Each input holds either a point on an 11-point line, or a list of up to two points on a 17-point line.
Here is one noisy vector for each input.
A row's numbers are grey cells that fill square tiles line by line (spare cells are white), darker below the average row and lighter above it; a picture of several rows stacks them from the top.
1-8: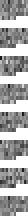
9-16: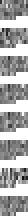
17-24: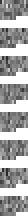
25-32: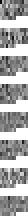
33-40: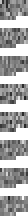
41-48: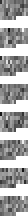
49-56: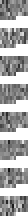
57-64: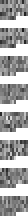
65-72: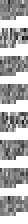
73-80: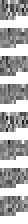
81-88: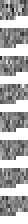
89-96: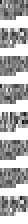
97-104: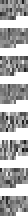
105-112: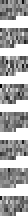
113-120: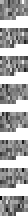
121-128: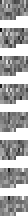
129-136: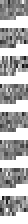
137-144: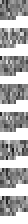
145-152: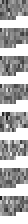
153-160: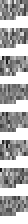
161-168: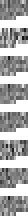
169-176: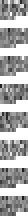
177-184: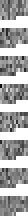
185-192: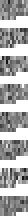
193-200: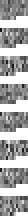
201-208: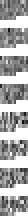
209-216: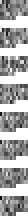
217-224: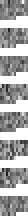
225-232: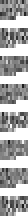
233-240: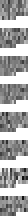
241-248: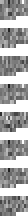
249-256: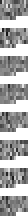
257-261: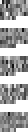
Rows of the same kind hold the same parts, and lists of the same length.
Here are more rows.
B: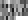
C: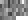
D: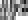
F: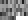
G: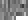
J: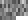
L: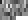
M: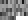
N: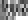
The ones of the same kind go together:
B, N
C, G, J, L
D
F, M

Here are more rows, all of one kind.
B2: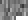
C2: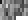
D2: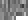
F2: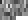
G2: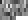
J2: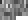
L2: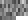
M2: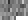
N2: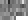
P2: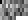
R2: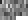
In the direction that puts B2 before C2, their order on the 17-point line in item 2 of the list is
L2, G2, F2, J2, R2, D2, N2, B2, M2, C2, P2.
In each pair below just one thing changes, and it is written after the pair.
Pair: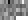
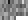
the place on the 17-point line in item 2 of the list
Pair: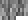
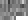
the place on the 17-point line in item 2 of the list
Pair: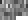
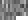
the place on the 17-point line in item 1 of the list
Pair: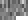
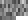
the place on the 17-point line in item 2 of the list
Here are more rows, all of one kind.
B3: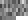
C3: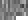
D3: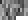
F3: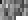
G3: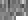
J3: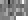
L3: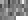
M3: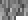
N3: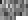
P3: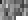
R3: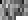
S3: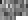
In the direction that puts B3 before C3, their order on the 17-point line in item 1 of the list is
J3, L3, B3, G3, M3, C3, D3, P3, F3, R3, S3, N3.
